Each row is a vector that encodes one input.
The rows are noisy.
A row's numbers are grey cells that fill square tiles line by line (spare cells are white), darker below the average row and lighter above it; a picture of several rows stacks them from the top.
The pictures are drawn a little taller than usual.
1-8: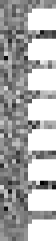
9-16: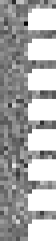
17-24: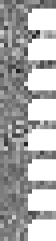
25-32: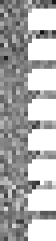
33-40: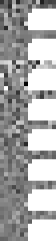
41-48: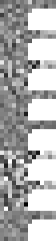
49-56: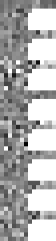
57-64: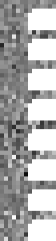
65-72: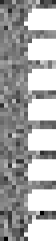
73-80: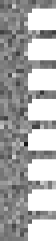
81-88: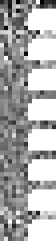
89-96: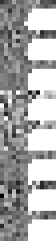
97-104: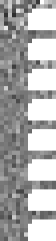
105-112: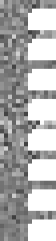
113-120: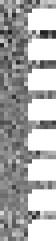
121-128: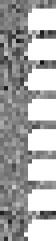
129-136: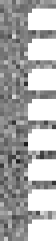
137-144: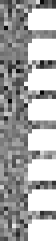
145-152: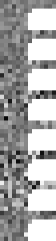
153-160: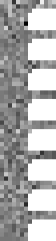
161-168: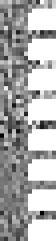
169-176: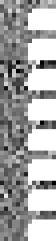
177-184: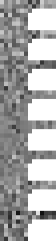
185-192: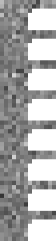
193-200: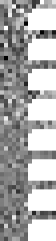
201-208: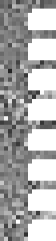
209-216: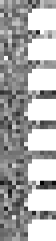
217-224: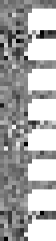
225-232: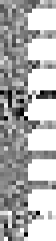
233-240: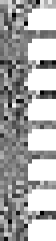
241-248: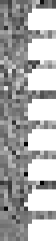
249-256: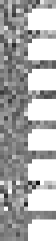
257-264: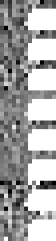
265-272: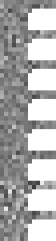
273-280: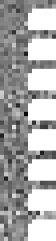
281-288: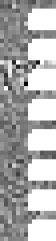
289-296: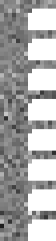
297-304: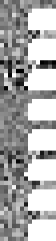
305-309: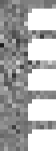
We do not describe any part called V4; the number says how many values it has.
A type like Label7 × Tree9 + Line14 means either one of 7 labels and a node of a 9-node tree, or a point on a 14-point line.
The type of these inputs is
(Bool × Bool × Bool + V4) × Label6.
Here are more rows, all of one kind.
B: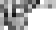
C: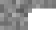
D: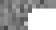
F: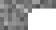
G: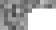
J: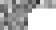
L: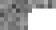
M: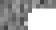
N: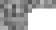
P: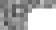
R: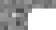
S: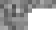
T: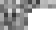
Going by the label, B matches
G, N, P and S.
